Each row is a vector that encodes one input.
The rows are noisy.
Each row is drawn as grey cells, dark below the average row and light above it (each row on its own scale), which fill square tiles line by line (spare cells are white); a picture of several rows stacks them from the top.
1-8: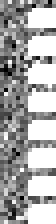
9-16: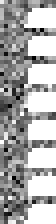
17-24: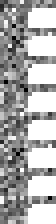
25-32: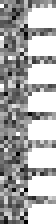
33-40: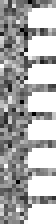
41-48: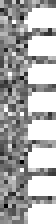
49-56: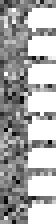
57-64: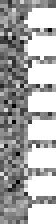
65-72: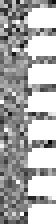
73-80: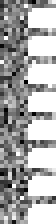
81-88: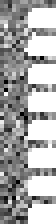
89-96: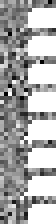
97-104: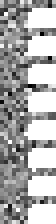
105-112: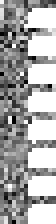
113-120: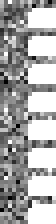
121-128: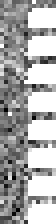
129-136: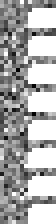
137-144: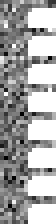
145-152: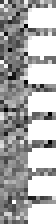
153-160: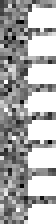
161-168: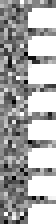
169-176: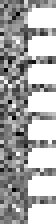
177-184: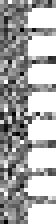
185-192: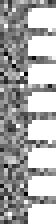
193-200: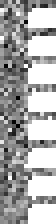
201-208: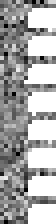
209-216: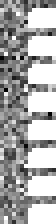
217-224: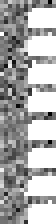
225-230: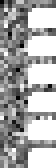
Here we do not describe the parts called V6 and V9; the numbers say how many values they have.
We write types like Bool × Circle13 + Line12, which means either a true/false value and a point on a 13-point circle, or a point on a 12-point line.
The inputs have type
Bool × Label8 × V6 × V9 + Unit.
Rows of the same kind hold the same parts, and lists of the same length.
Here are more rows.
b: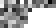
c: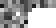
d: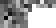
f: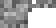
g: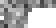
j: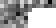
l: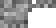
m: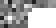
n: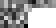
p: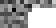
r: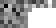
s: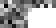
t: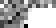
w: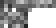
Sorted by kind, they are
b, c, d, g, j, m, n, p, r, s, t, w
f, l

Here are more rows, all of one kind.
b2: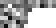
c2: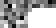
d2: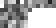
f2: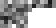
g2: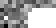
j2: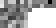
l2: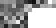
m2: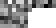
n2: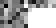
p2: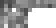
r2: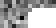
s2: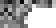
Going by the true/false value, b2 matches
l2, m2, n2 and p2.
